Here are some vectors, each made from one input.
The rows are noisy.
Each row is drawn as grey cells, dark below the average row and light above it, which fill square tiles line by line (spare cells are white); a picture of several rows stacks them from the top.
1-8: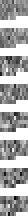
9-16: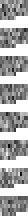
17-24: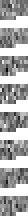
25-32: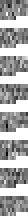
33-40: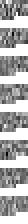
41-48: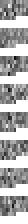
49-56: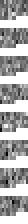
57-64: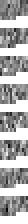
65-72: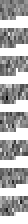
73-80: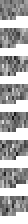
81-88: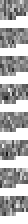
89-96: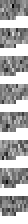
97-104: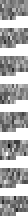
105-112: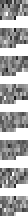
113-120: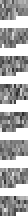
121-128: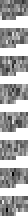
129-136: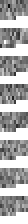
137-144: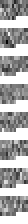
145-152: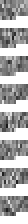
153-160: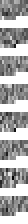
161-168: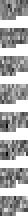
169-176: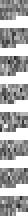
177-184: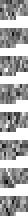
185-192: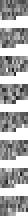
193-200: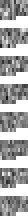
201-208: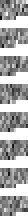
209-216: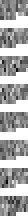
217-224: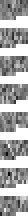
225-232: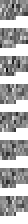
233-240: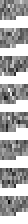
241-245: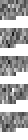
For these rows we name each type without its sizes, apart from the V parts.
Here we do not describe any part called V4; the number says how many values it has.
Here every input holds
a point on a line and a node of a tree, together with either a point on a line, or a list of values of V4.
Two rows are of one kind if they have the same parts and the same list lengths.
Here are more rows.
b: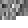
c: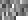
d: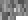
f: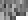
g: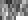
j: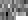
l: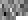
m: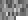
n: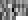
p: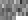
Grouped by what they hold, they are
b, c, f, l
d, m
g, n
j, p

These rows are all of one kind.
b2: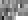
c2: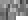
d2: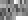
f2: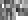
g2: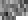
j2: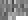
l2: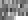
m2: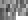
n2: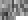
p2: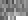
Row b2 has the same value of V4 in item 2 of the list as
c2 and m2.
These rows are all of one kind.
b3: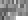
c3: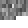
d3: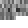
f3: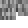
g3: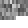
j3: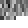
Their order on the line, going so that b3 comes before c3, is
b3, d3, f3, g3, j3, c3.
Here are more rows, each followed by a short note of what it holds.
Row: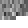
a point on a line and a node of a tree, together with a list of one item
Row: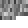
a point on each of two lines and a node of a tree
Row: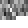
a point on a line and a node of a tree, together with a list of one item
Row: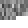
a point on a line and a node of a tree, together with a list of two items
